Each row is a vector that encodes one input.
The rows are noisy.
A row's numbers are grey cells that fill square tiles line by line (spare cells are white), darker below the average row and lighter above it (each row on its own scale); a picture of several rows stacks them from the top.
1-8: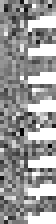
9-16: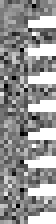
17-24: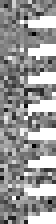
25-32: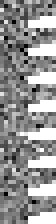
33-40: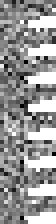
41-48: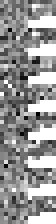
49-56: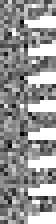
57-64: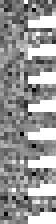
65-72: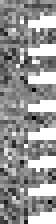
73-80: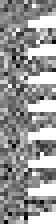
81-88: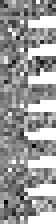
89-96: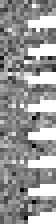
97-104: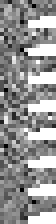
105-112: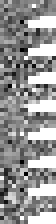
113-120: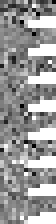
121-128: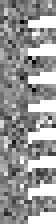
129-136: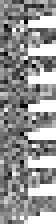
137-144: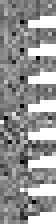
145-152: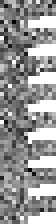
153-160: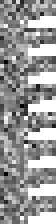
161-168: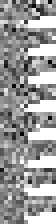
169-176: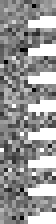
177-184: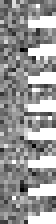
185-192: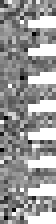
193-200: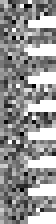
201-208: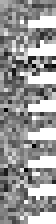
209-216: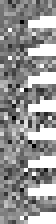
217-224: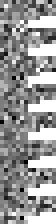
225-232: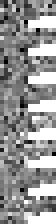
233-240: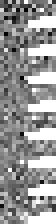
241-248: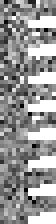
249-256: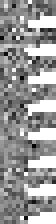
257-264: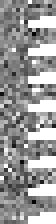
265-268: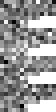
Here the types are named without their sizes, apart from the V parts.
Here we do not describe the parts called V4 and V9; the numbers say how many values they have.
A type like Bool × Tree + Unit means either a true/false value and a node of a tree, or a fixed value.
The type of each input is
(Bool × Circle + V9) × V4.
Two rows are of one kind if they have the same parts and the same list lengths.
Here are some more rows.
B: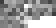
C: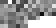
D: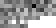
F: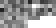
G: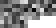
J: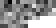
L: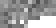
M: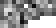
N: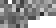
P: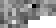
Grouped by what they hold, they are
B, C, F, G, J, N
D, L, M, P

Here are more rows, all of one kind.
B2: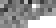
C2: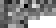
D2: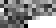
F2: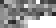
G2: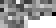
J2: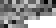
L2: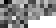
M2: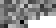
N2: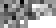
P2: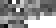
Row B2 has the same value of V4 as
C2, F2, G2 and J2.
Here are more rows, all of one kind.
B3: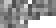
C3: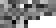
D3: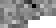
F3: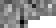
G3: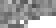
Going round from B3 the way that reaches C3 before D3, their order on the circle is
B3, C3, F3, D3, G3.
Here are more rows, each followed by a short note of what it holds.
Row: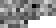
a point on a circle, a true/false value and a value of V4
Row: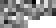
a value of V4 and a value of V9
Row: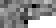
a point on a circle, a true/false value and a value of V4
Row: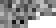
a value of V4 and a value of V9
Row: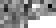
a value of V4 and a value of V9
